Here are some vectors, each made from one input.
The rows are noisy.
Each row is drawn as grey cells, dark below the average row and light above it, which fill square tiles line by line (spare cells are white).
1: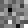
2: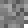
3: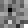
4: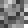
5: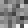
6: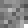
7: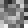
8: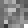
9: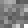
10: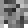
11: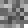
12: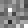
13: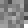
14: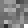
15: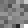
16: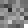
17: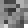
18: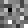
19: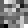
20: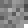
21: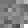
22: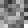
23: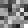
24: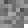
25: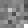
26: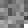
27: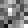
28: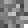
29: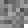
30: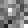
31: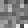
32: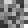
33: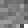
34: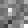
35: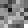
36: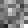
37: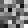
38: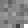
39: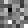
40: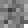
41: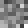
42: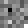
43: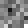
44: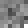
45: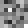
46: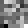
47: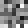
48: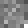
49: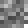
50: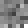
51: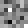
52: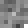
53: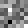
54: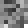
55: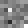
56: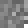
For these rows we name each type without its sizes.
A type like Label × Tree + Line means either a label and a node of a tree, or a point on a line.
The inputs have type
Bool × Line.
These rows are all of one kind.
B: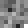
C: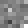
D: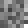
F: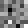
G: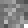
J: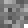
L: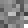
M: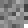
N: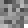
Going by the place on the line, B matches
G, L and N.
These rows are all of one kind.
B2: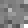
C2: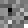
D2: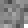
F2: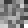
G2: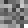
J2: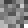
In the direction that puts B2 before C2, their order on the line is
B2, D2, F2, J2, G2, C2.
